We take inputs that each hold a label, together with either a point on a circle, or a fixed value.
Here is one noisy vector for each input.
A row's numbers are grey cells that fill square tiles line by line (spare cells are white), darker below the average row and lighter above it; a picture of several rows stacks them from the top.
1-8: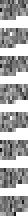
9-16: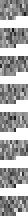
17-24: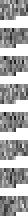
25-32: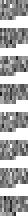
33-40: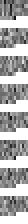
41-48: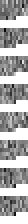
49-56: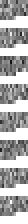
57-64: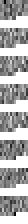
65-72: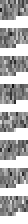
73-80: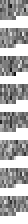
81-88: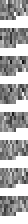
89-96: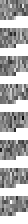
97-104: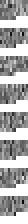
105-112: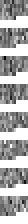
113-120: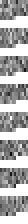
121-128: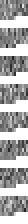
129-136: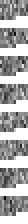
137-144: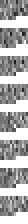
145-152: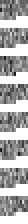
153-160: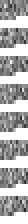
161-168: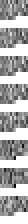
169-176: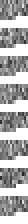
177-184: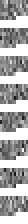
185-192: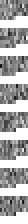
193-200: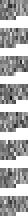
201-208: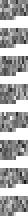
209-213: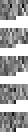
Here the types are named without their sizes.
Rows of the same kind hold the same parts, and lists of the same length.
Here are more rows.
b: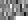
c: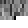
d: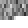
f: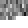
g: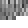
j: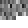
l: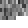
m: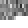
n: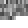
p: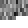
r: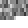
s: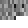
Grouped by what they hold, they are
b, d, f, m, n, p, r
c, g, j, l, s

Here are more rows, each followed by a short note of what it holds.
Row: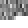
a label
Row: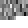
a label
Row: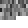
a point on a circle and a label
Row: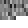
a point on a circle and a label
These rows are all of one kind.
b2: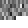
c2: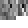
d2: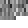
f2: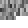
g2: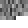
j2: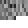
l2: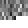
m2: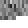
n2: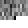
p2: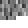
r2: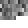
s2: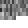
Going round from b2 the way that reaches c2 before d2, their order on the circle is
b2, n2, l2, g2, s2, p2, r2, c2, d2, f2, m2, j2.
